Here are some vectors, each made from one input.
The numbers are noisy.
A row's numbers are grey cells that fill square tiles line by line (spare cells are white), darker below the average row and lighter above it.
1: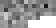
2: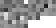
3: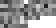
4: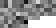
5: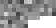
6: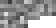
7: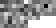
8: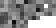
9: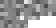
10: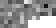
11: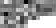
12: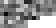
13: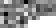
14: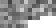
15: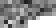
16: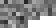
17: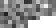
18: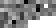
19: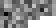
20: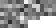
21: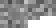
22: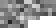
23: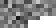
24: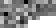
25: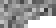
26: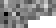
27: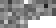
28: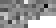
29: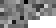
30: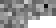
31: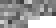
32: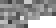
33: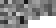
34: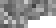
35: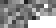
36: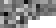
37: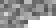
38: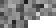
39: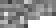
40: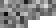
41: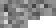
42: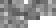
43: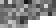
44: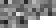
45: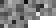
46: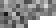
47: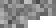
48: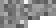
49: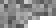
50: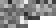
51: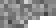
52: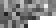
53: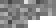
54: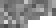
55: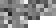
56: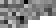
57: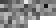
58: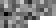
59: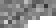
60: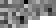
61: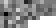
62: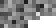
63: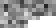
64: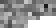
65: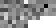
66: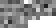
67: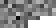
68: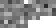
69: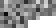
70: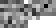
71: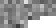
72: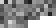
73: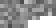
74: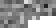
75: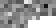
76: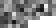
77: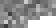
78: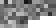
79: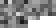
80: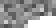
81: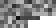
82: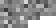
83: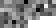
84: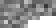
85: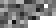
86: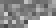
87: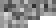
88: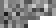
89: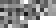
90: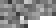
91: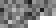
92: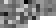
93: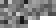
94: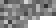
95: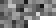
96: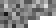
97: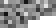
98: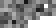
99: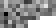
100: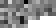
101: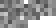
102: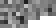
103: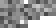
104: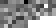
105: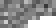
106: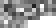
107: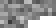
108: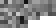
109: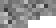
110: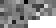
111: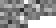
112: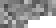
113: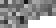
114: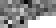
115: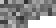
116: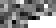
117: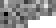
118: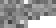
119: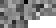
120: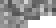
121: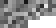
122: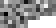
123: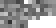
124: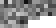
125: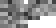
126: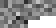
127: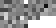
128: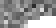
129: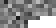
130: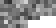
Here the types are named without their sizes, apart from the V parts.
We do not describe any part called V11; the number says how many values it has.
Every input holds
a label, together with either a point on a circle, or a value of V11.
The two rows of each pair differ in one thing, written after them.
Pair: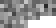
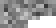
the value of V11
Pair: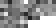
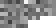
the label
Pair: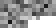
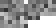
the value of V11
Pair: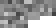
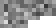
the value of V11
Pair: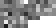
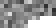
the value of V11
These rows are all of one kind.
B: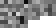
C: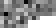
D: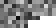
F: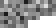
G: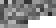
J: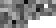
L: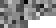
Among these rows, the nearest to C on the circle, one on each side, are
F and G.
